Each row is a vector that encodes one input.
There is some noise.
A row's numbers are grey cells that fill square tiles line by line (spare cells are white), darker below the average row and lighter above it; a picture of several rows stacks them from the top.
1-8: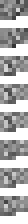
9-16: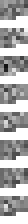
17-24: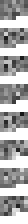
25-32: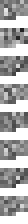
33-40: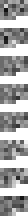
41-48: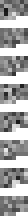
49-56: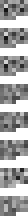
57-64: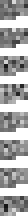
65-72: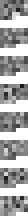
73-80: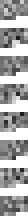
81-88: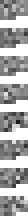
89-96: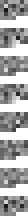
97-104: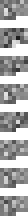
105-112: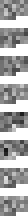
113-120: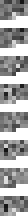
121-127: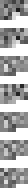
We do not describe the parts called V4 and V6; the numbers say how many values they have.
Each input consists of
a true/false value, together with either a point on a 5-point line and a value of V6, or a value of V4.
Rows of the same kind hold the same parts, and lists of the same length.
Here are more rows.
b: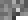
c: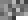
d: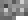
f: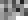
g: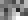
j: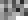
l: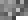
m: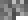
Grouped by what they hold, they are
b, c, d, l, m
f, g, j

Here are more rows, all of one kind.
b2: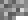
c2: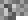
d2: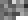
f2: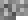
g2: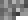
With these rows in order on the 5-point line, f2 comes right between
c2 and g2.
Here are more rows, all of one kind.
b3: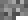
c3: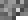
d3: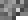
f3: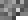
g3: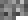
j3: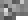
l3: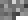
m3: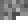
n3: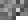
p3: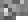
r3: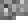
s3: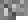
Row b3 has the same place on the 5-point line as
m3 and r3.
